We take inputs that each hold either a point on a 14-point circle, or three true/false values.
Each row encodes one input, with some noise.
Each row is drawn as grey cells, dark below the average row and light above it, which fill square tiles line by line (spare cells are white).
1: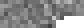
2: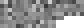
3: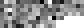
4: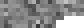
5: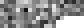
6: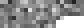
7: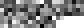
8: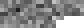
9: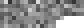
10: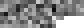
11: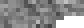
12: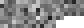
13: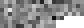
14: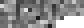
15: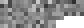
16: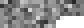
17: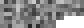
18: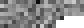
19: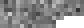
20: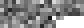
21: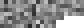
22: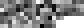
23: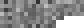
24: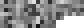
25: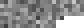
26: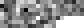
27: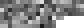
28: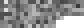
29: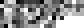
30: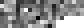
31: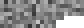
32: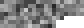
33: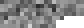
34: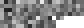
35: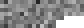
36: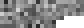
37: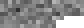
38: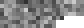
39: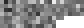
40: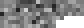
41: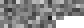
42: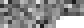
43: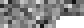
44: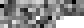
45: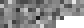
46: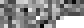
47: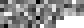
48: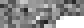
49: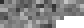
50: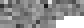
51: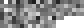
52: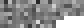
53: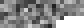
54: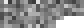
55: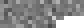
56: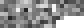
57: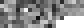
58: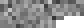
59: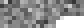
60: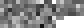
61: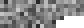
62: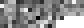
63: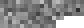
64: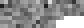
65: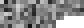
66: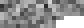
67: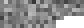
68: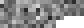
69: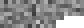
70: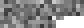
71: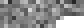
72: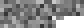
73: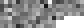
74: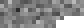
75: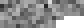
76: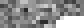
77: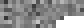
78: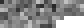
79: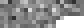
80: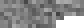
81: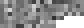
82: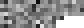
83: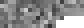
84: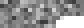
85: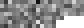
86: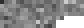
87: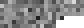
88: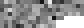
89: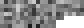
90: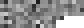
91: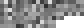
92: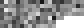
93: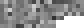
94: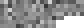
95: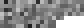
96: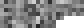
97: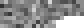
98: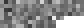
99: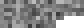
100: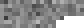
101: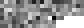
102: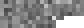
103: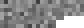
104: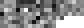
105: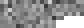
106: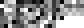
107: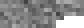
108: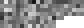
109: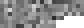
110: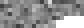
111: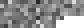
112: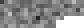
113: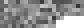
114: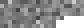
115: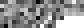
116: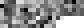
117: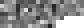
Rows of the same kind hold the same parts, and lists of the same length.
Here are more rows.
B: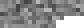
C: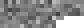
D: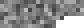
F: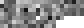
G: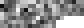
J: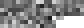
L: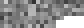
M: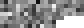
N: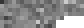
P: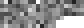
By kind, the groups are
B, C, D, J, M, N
F, G, L, P

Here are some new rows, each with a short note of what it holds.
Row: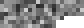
a point on a 14-point circle
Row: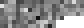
a point on a 14-point circle
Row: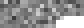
three true/false values
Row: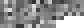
three true/false values
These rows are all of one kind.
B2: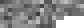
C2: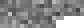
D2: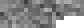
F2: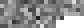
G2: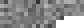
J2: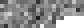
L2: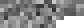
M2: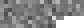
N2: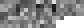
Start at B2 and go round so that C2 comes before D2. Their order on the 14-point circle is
B2, L2, N2, M2, G2, J2, C2, F2, D2.
